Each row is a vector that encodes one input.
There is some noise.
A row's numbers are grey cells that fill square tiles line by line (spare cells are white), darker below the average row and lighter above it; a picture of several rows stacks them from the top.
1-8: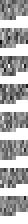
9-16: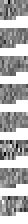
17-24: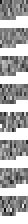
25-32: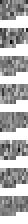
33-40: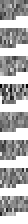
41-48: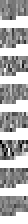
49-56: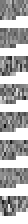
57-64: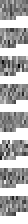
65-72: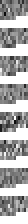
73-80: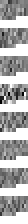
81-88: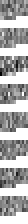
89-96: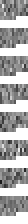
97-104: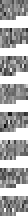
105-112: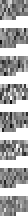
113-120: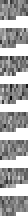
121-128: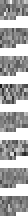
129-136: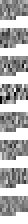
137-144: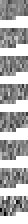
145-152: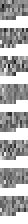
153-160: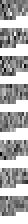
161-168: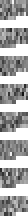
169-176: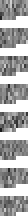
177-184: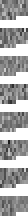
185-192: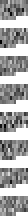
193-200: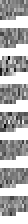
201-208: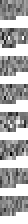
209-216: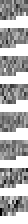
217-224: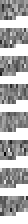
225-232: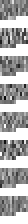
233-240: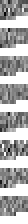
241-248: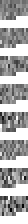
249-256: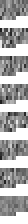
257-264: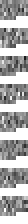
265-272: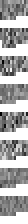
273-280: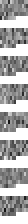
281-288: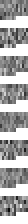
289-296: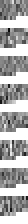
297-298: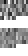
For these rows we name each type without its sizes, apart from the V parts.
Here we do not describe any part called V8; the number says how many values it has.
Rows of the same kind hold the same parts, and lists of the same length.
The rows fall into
3 kinds.
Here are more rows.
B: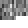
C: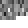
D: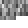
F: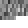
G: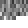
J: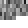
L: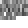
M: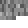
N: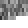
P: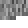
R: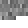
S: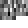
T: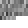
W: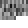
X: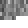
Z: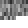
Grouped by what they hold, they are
B, C, F, G, N, T, X, Z
D, J, L, M, P, R, W
S

